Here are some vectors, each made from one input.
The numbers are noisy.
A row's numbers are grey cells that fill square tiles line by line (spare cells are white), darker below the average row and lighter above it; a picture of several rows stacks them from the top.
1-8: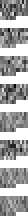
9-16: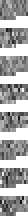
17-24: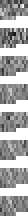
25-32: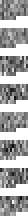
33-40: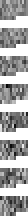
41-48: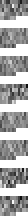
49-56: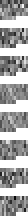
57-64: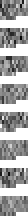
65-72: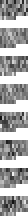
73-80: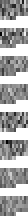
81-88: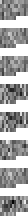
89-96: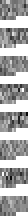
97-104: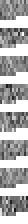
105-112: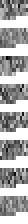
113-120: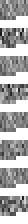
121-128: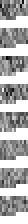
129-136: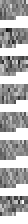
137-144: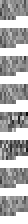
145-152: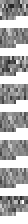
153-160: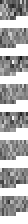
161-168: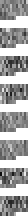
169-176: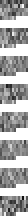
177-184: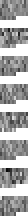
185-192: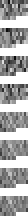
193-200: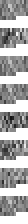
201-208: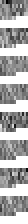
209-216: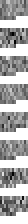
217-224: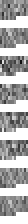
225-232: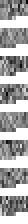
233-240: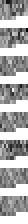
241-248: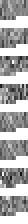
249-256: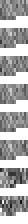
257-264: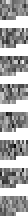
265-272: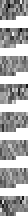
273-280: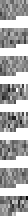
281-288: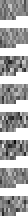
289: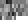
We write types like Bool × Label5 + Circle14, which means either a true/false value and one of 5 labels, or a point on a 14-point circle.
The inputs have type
Bool × (Tree10 + Unit) + Circle10 × Circle10 + Tree7.
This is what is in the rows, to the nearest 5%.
About 25% of them hold a point on each of two 10-point circles. About 20% of them hold a node of a 7-node tree. The rest hold a true/false value, together with either a fixed value, or a node of a 10-node tree.
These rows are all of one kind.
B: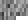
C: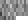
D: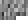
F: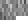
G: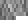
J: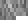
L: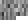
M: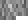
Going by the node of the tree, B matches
C and F.
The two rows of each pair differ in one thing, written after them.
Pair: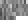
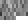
the node of the tree
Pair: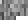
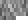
the true/false value
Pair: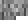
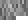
the true/false value
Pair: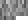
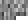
the true/false value
